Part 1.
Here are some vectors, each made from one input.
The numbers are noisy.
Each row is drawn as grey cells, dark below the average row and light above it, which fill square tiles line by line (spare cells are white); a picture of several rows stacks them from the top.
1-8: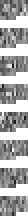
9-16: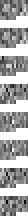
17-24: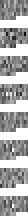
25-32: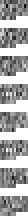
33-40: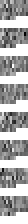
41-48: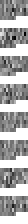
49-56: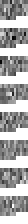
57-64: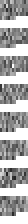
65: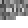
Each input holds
one of 7 labels, together with either a fixed value, or three true/false values.
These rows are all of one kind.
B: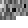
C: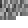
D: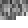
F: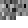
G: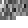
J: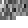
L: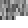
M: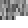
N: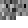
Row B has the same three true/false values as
C, L and M.
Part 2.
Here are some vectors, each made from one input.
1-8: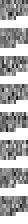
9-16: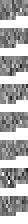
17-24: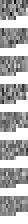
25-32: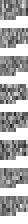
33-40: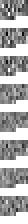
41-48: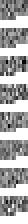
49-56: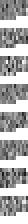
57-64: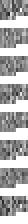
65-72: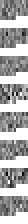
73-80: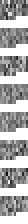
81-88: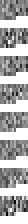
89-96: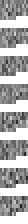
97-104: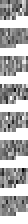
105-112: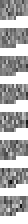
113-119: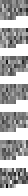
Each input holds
a true/false value, together with either a fixed value, or a node of a 16-node tree.
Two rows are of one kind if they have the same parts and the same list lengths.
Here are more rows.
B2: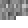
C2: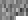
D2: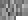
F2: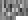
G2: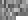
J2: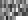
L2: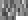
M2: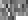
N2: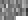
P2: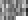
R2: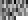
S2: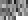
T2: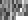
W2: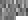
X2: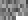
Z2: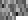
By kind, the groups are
B2, C2, D2, F2, G2, J2, L2, M2, N2, P2, R2, S2, T2, W2, X2
Z2

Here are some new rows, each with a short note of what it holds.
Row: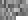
a node of a 16-node tree and a true/false value
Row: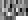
a true/false value
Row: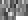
a true/false value
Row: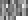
a node of a 16-node tree and a true/false value
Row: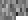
a true/false value
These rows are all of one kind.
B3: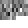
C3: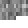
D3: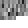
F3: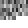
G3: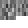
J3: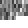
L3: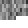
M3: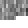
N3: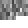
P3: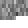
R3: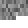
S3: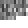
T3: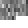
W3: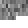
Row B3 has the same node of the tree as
D3, M3 and P3.
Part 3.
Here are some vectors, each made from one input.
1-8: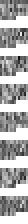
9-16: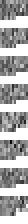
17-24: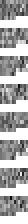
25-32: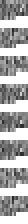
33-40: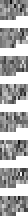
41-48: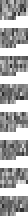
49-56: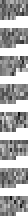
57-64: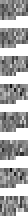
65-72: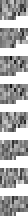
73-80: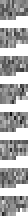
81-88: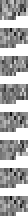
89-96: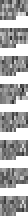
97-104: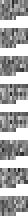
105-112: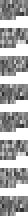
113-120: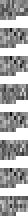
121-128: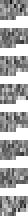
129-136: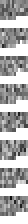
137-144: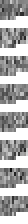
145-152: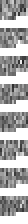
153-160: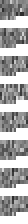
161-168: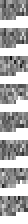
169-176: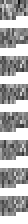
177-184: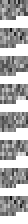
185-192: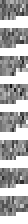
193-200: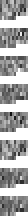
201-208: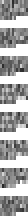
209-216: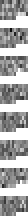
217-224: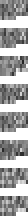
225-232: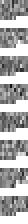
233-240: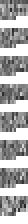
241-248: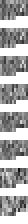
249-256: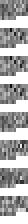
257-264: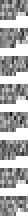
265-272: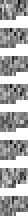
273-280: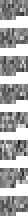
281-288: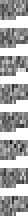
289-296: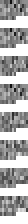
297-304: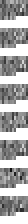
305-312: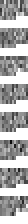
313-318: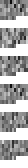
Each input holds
either one of 12 labels, or three true/false values.
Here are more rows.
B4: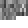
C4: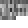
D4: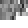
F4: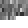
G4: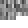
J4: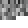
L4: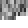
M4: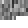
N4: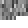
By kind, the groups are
B4, F4, M4, N4
C4, D4, G4, J4, L4

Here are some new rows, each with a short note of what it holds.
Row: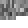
three true/false values
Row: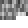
one of 12 labels
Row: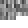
one of 12 labels
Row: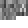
three true/false values
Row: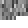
three true/false values
